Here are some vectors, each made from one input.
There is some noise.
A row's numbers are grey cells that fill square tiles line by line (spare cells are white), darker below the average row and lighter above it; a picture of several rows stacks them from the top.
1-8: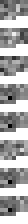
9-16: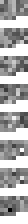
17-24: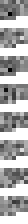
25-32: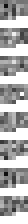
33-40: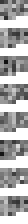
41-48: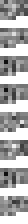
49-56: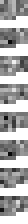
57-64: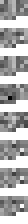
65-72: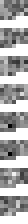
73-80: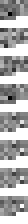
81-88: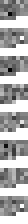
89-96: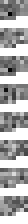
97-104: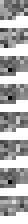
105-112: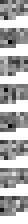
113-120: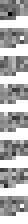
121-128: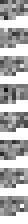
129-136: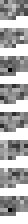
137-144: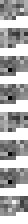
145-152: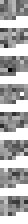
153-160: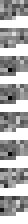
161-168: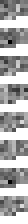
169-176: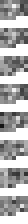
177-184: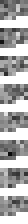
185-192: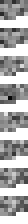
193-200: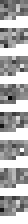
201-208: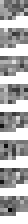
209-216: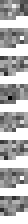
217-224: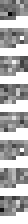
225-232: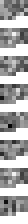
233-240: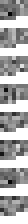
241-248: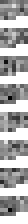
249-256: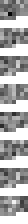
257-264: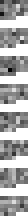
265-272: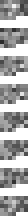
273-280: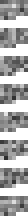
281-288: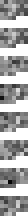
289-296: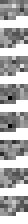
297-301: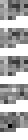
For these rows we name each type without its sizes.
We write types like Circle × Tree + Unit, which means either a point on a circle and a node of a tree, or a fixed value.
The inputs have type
Circle + Line.
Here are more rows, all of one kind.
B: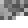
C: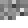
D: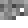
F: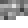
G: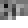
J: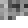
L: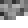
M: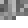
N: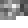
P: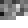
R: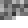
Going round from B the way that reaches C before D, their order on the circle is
B, J, C, D, M, N, F, L, P, G, R.
